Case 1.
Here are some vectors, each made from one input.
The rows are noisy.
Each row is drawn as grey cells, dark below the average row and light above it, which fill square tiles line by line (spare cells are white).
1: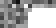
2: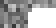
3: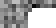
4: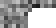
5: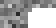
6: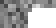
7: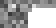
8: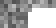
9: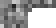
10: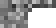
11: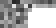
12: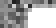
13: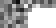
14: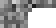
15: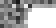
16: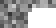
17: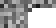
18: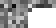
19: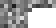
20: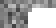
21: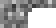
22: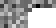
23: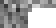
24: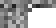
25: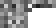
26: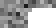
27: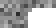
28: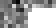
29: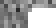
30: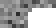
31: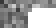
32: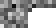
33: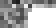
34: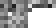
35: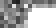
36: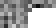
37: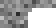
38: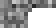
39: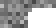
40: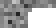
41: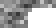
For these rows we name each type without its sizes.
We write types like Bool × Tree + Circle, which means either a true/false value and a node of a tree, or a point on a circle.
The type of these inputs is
Line.
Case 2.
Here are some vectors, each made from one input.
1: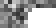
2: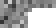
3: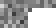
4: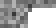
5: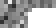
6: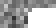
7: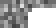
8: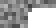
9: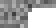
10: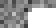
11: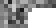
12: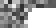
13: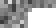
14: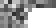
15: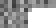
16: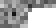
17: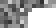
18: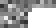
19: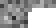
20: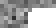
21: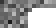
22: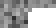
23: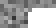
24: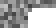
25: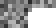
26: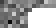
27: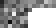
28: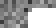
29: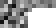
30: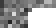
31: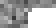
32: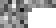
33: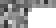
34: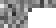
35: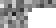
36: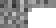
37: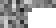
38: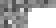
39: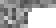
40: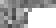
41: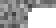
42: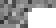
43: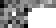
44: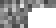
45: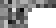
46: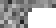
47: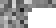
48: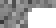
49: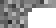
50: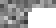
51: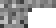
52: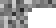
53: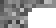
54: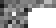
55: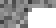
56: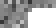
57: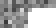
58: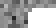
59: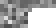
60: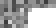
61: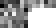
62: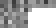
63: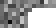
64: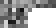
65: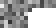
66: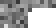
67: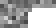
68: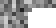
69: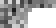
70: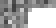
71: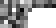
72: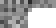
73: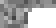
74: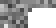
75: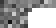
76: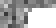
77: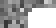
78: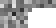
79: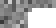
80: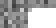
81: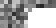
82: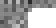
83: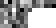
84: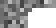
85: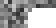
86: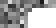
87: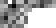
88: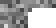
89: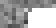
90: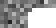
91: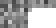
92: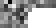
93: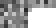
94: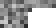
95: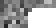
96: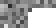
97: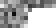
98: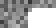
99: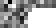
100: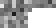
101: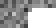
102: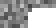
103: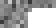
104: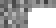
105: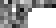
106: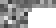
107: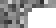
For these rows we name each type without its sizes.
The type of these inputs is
Line.
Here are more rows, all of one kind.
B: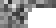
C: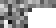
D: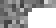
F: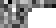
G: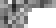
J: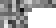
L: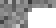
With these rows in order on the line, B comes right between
F and J.
